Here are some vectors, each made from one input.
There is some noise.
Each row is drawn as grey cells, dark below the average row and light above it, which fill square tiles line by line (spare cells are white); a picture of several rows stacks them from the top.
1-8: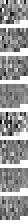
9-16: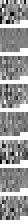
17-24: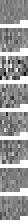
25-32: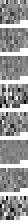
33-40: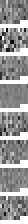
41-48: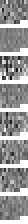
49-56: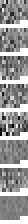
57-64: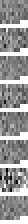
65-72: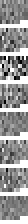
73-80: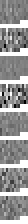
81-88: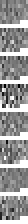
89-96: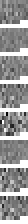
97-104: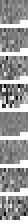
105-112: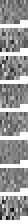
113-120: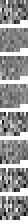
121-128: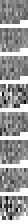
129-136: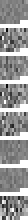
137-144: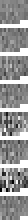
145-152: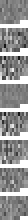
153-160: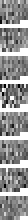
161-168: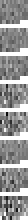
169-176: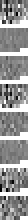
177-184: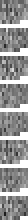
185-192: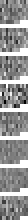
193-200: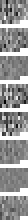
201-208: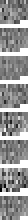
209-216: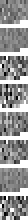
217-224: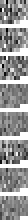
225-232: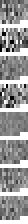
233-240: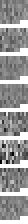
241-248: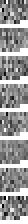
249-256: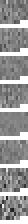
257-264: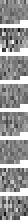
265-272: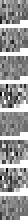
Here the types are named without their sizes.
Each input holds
a label and a true/false value.
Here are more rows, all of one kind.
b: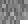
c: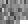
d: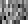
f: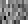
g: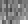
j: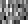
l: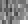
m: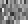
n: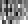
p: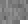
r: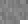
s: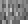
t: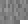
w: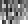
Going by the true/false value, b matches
d, f and l.
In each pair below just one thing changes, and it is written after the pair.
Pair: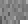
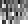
the true/false value
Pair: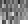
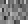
the label
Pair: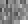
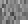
the true/false value
